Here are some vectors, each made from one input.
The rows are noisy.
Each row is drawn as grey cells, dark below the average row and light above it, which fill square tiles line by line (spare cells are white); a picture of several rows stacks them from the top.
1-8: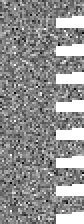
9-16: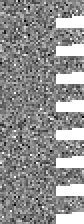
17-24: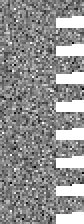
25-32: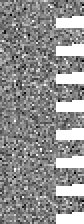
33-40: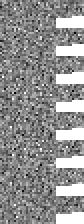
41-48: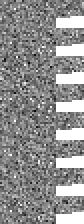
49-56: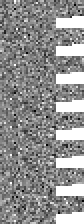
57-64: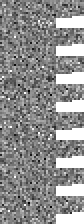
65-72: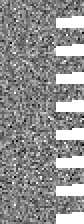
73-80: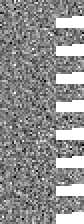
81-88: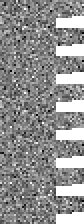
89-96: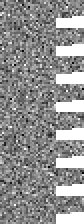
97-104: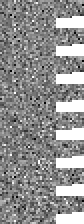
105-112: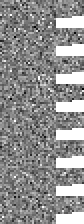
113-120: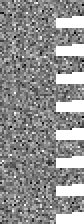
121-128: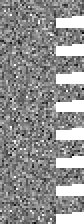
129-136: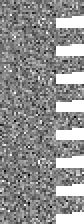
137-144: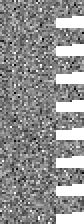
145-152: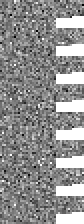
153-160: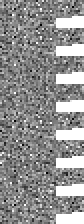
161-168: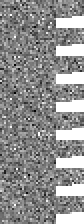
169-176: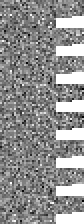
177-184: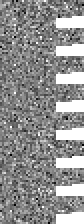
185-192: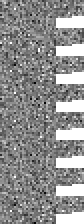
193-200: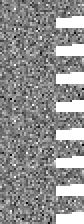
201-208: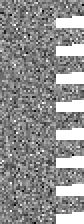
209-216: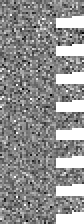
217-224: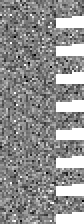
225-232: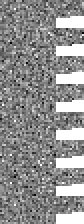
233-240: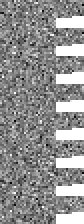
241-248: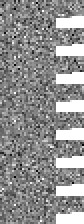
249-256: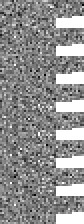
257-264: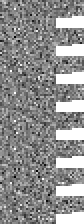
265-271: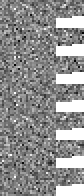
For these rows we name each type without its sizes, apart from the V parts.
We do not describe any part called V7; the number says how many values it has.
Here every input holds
either a point on a circle, or a point on each of two lines, or two values of V7.
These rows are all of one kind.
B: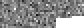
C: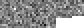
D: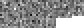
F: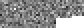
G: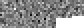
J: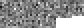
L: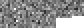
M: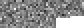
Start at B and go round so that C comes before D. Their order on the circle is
B, C, L, M, J, D, G, F.
